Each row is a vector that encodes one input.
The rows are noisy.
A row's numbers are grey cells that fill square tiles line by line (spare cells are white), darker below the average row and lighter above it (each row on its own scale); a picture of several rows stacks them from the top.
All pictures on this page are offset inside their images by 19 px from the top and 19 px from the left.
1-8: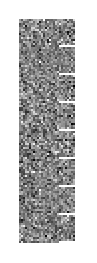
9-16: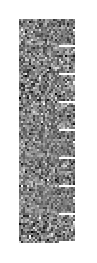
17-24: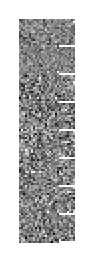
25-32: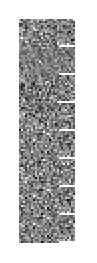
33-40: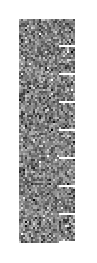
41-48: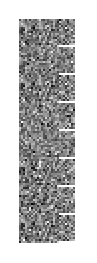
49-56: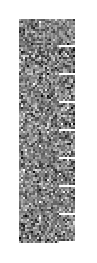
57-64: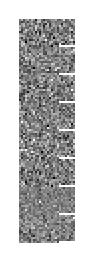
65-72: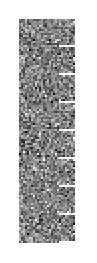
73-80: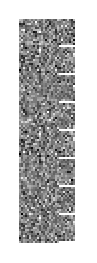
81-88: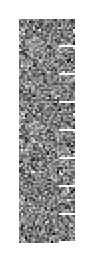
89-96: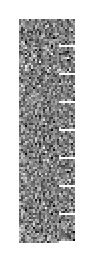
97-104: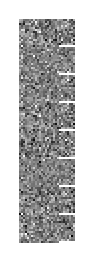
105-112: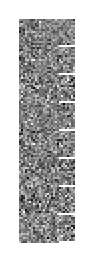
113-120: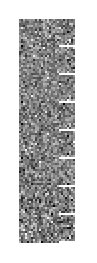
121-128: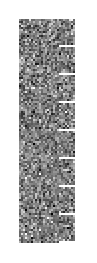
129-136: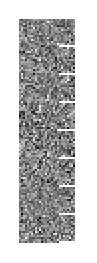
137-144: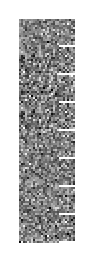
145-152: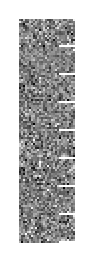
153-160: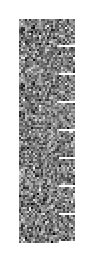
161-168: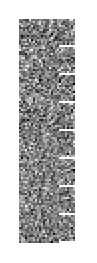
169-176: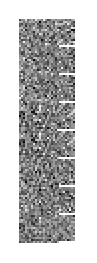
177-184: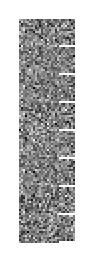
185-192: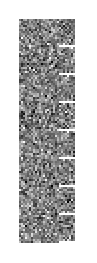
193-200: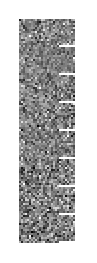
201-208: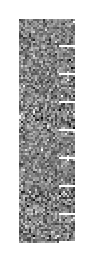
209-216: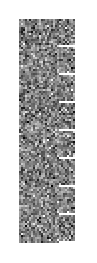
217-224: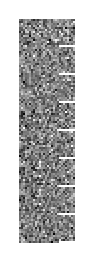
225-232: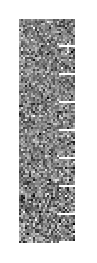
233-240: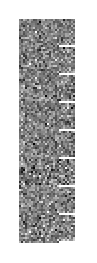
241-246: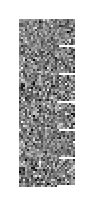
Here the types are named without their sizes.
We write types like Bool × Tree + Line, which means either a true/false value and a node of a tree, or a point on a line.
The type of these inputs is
(Circle + Unit) × Line + Tree.
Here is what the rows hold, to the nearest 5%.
About 60% of them hold a point on a line, together with either a point on a circle, or a fixed value. The rest hold a node of a tree.
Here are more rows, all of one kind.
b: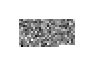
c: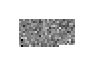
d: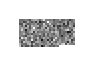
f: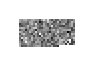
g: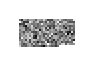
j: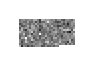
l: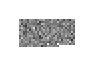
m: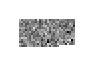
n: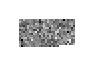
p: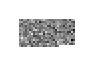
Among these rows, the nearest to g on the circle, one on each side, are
b and l.
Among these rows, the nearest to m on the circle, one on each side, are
d and p.
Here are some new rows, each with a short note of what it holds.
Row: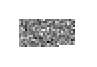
a point on a circle and a point on a line
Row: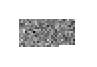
a point on a line
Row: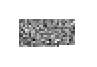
a node of a tree
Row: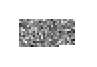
a point on a circle and a point on a line
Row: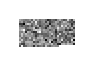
a point on a line
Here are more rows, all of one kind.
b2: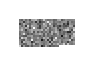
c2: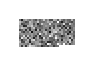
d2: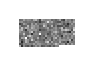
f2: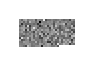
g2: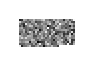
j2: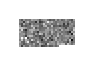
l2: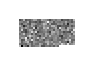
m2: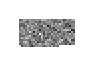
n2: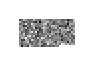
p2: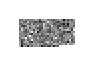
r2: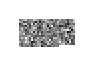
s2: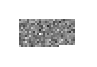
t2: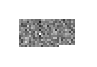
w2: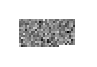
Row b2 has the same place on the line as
d2, j2, l2 and p2.
